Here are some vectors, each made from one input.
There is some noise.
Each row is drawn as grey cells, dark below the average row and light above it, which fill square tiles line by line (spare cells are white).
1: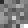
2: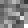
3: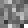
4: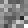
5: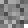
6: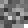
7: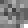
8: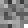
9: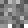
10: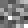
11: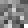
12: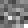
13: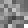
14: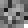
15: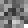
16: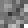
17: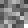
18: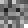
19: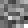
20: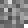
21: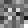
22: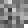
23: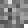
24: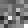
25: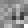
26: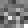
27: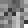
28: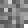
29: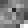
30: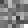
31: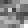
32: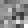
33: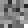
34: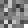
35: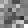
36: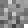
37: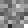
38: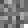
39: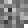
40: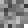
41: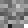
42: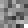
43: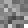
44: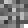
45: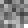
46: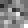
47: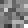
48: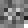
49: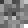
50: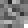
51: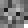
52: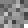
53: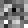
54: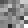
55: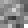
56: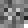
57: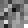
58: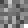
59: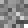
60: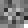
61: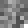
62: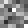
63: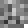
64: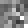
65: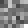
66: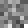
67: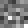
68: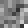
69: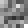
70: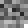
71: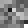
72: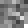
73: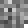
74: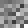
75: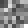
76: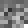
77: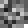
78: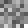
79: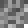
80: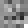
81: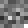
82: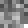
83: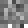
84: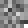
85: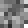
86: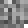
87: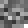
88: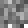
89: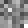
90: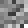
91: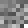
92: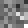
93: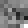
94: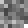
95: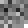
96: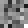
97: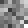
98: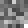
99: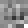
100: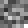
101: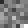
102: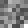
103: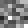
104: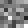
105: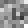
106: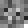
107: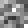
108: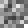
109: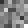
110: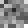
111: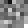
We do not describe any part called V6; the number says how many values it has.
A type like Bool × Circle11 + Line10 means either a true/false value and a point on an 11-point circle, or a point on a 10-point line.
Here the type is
Bool × Line4 × List2(V6).
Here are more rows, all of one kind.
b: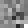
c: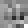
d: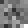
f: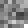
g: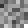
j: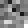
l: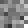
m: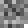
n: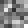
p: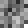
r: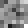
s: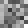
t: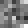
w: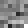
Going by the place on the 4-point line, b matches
c, d, l and m.
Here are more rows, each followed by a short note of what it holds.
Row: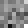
a point on a 4-point line and a true/false value, together with a list of two items
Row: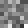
a point on a 4-point line and a true/false value, together with a list of one item
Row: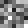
a point on a 4-point line and a true/false value, together with the empty list
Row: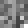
a point on a 4-point line and a true/false value, together with a list of one item
